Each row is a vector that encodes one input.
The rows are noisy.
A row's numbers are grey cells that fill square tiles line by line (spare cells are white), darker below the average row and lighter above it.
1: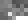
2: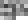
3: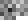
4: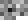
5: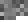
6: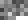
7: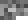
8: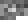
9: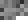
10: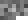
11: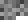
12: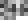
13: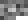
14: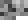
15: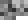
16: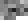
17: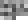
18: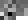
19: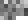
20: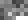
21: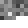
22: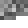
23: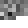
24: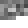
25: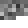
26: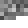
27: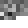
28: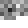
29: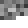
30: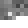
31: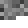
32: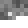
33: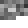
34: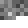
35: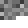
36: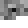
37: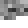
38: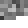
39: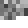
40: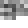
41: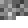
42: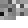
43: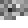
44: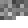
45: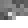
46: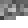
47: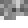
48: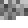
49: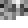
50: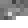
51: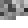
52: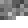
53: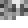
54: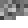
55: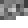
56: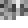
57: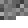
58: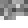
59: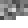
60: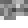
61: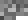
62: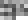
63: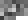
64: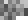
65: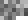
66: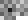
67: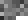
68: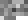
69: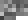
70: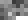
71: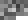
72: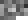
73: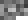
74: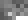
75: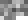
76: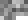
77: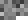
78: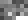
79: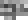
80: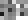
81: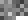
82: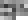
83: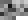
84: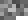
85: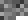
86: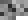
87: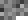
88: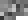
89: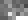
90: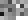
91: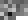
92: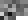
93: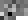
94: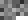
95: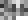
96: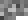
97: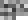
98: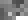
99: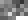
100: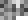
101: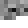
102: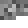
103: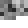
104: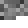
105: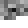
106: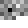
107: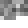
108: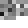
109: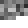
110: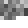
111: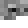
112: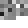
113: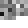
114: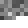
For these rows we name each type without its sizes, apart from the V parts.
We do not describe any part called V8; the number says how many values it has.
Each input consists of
either a point on a line and a true/false value, or a value of V8.
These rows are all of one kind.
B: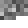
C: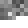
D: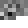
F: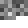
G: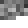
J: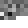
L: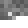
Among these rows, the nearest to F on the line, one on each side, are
B and J.
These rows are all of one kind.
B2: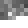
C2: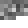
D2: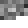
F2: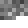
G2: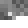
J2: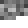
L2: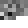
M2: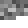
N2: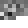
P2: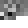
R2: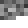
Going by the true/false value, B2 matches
F2 and G2.
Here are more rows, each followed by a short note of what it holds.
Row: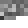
a point on a line and a true/false value
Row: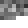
a point on a line and a true/false value
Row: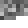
a point on a line and a true/false value
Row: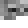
a value of V8
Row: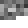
a point on a line and a true/false value
